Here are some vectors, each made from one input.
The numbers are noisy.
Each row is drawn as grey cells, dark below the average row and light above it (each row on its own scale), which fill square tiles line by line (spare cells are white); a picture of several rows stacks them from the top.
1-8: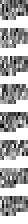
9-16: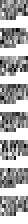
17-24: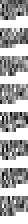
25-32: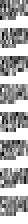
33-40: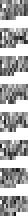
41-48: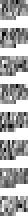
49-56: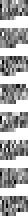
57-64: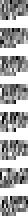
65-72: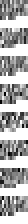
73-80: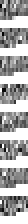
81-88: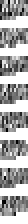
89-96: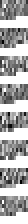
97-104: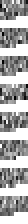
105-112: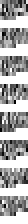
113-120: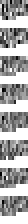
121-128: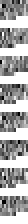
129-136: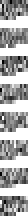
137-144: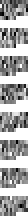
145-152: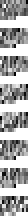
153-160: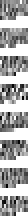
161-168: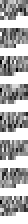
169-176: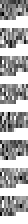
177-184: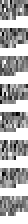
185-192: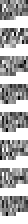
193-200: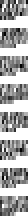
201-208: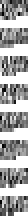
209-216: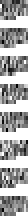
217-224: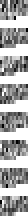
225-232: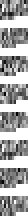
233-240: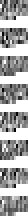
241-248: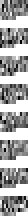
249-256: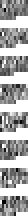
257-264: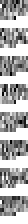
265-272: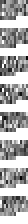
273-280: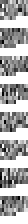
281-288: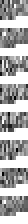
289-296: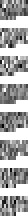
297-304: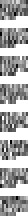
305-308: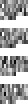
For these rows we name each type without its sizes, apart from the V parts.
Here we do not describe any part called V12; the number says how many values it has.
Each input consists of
a list of items, each a true/false value and a value of V12.
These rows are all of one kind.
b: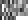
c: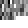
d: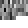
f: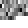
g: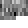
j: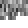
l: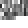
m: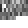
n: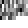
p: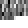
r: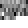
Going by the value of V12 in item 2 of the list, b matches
f and l.
